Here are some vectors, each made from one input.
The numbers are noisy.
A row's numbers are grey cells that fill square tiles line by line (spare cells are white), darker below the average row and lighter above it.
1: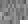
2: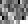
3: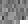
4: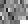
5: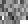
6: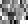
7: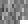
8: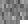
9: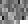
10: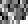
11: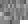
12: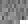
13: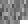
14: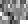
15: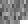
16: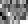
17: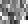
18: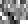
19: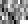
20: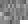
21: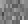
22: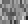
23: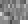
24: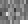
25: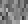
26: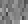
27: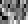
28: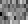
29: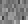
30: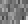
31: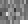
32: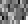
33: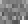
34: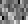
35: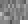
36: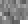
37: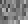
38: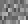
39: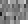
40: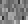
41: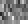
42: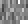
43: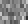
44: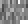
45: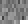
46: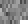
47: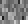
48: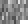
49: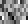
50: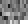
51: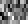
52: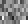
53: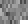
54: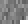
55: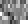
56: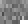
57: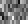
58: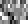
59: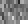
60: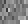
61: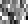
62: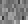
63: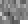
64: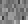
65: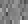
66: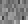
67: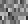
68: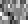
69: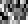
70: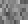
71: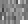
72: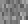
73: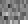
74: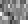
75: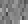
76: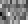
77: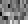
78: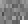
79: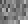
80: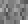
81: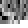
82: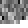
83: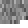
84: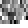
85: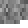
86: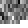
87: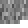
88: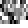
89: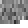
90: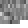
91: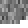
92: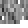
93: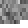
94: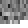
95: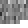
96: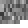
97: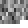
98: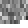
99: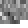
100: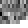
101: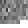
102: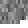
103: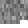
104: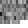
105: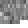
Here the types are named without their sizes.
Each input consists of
either a point on a line, or three true/false values.
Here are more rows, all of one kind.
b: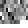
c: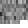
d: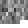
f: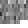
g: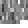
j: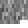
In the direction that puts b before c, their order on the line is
b, d, j, f, c, g.
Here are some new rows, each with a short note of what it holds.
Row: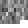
a point on a line
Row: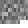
a point on a line
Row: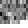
a point on a line
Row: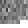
a point on a line
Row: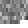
three true/false values
